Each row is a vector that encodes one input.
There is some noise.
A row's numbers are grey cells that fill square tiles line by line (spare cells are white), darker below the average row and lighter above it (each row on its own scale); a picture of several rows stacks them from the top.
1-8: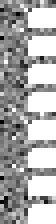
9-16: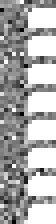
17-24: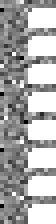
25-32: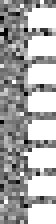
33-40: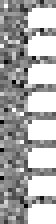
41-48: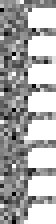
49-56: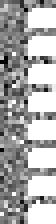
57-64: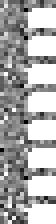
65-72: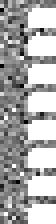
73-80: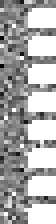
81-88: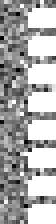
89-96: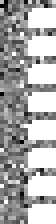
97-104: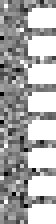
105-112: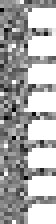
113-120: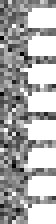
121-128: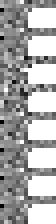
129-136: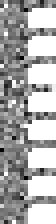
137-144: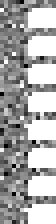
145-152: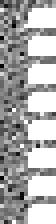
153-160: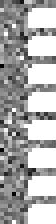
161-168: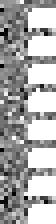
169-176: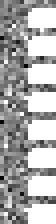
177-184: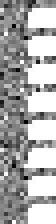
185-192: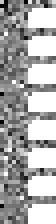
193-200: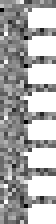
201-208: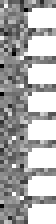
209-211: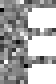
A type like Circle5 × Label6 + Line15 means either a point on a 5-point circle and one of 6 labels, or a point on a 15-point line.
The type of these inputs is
Bool × Bool × Bool × Bool + Line5.
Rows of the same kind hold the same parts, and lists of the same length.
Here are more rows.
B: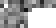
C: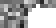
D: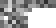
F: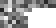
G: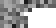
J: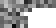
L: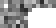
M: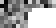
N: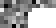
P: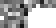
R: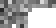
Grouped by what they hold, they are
B, C, D, F, G, J, L, P, R
M, N

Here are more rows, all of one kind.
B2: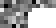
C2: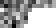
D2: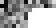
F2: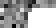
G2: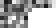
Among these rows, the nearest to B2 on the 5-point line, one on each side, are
D2 and F2.
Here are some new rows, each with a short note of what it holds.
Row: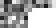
a point on a 5-point line
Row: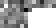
four true/false values
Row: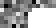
a point on a 5-point line
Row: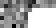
a point on a 5-point line
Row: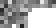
four true/false values
